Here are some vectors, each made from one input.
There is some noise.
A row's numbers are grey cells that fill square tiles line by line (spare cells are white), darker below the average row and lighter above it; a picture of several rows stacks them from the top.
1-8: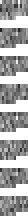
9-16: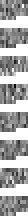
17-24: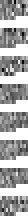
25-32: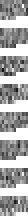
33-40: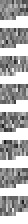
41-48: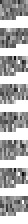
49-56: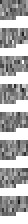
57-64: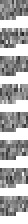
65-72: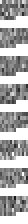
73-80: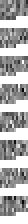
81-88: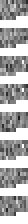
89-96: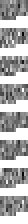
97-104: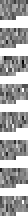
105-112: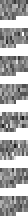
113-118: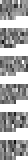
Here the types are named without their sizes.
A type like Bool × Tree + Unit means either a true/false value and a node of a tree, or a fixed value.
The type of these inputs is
Label × (Label + Tree).
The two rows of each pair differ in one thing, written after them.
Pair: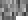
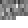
the label
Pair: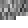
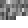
the label
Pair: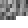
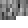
the node of the tree
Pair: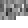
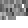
the node of the tree
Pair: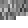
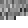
the node of the tree
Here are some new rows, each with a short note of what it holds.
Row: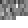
a label and a node of a tree
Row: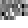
two labels
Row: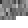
a label and a node of a tree
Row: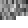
a label and a node of a tree
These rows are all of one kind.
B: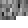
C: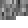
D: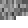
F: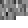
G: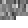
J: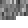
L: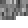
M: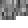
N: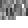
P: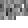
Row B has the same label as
C, J, L and M.
